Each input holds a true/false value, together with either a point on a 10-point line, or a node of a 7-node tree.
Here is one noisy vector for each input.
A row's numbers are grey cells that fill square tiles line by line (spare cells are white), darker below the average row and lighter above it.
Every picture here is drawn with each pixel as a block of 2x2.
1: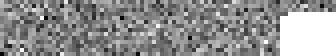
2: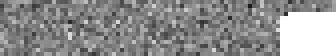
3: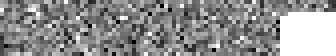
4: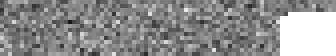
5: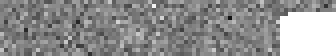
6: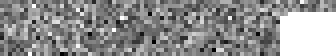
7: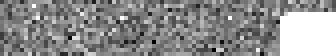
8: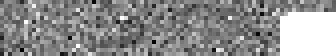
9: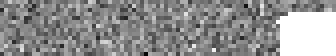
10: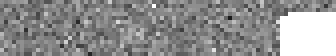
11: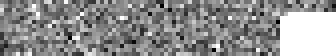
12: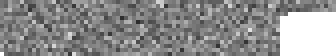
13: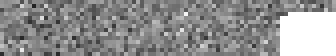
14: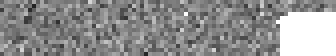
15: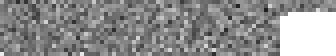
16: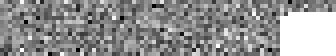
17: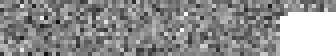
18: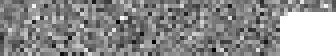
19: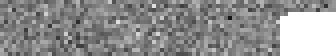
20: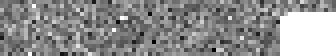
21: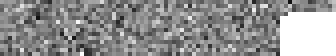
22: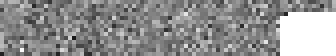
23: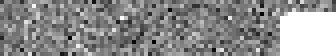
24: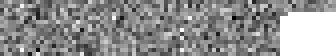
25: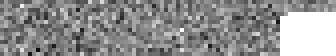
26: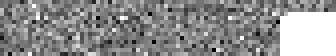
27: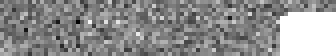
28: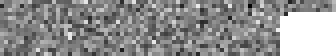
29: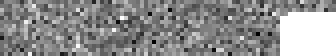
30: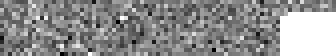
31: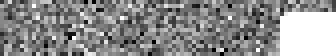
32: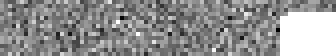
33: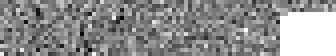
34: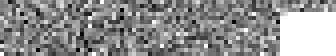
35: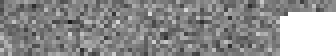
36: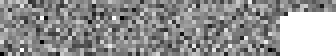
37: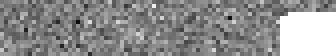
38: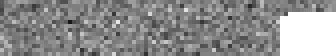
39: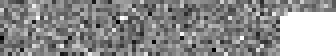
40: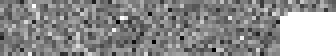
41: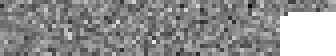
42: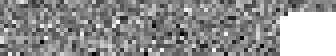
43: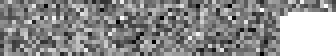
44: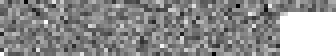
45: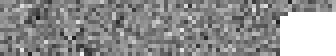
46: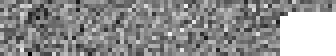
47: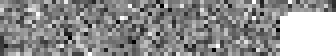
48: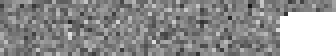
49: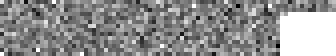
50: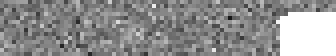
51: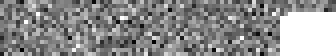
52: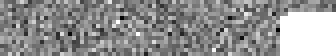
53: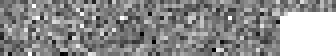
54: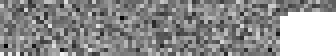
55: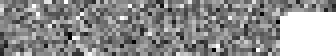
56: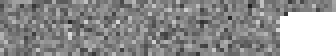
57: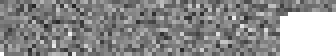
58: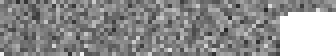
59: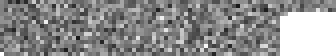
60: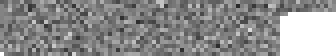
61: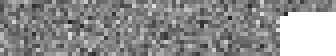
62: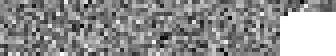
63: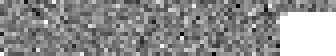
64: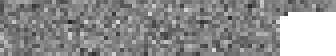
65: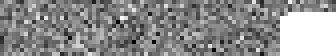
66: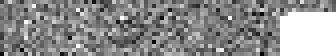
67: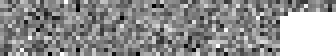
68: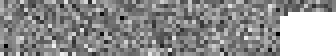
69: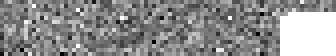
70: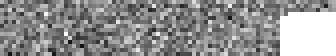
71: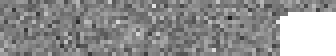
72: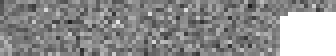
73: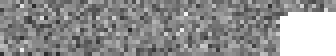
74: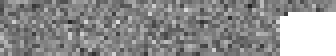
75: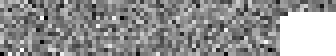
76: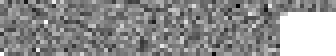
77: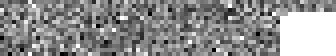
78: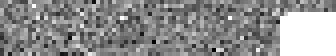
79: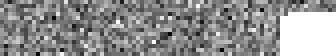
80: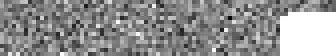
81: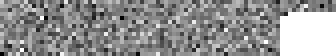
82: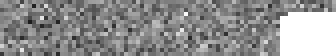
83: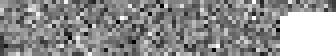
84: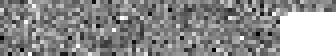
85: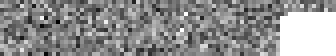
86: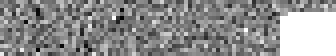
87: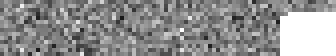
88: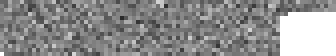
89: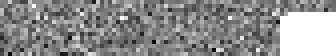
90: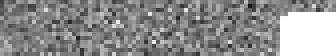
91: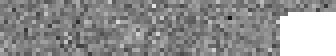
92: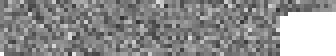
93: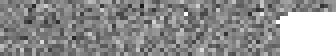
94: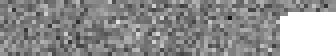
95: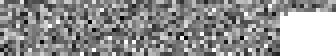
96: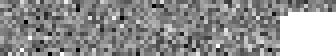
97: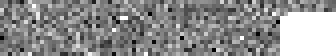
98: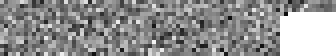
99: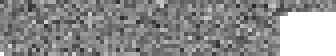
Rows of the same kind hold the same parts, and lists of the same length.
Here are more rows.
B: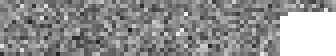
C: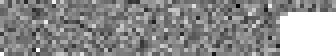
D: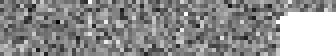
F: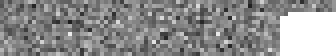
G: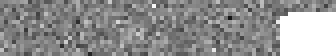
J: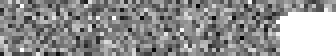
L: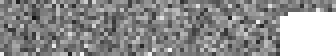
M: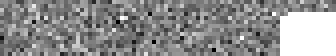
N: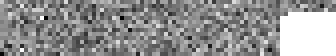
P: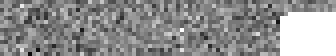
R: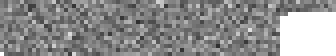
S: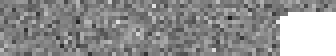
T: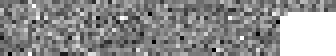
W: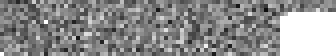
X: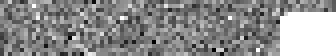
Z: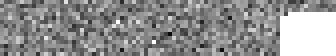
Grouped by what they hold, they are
B, C, D, F, G, J, L, N, P, R, S, W, Z
M, T, X

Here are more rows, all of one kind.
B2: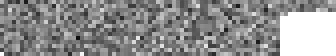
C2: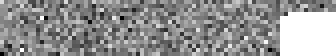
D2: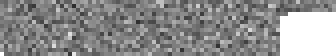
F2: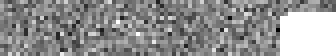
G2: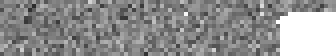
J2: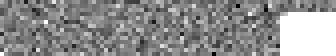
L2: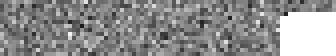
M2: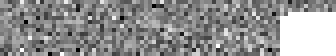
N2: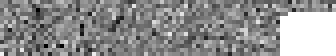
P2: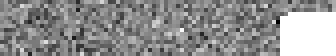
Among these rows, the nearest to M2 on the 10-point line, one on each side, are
N2 and P2.
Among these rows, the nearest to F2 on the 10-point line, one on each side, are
G2 and L2.
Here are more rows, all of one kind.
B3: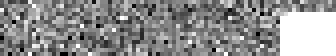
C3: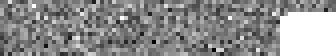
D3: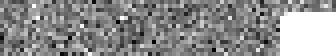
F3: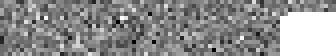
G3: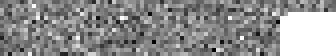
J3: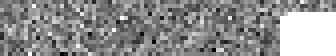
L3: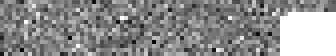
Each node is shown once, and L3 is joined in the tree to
B3.
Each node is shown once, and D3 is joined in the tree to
F3 and J3.
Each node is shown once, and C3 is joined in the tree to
G3.
